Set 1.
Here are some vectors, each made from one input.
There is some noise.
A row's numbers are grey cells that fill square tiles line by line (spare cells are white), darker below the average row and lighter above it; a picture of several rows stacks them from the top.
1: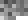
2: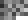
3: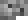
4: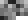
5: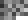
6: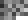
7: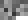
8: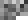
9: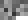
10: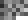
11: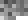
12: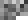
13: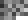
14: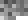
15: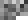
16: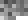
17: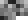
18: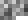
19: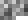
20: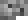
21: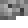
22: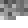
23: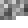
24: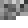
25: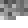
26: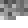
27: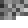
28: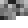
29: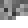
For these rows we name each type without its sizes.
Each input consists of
a label.
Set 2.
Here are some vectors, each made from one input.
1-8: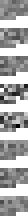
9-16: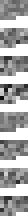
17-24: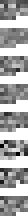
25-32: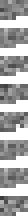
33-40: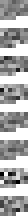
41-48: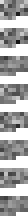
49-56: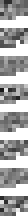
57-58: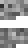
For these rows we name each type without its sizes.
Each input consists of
a point on a line.
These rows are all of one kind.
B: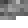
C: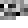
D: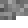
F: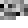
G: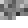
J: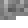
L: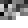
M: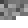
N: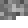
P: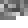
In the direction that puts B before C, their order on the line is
L, B, M, N, D, F, C, J, P, G.
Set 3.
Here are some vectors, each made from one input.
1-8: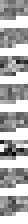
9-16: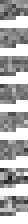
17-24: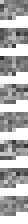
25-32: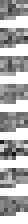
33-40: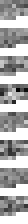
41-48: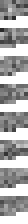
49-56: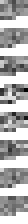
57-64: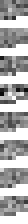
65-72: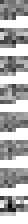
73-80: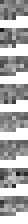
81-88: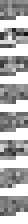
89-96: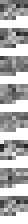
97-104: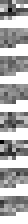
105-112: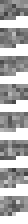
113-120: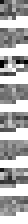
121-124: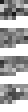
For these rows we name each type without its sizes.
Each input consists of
four true/false values.
